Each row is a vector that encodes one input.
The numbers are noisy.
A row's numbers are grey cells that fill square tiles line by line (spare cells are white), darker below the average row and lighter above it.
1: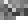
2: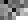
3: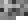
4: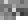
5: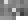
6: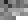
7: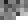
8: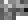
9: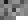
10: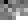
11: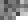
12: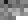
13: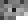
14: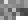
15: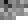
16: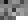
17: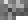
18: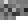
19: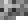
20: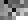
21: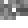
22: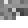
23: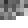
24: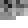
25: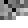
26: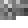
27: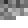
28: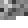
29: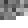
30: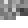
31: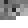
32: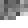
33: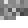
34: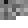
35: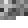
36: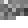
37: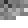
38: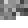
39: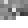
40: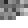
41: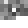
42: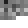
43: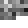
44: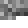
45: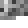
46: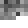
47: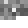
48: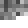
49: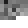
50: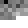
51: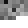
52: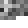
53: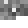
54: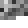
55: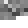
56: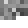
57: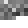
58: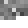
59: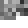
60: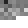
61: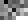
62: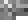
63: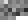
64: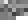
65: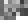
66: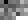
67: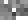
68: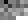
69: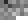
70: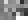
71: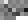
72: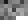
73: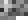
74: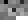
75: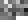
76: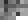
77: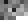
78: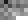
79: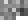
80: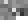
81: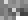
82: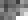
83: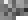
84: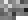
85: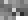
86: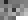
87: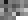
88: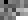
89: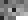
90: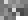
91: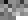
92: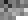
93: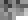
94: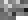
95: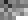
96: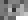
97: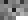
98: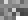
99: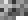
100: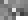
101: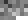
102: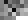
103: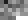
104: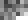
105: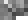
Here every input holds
a true/false value, together with a list of up to two points on a 4-point line.
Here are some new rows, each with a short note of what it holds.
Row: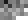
a true/false value, together with a list of one item
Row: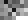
a true/false value, together with the empty list
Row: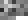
a true/false value, together with the empty list
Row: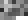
a true/false value, together with the empty list
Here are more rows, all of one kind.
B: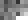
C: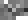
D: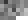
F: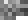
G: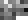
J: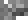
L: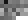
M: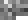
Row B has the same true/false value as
D and L.
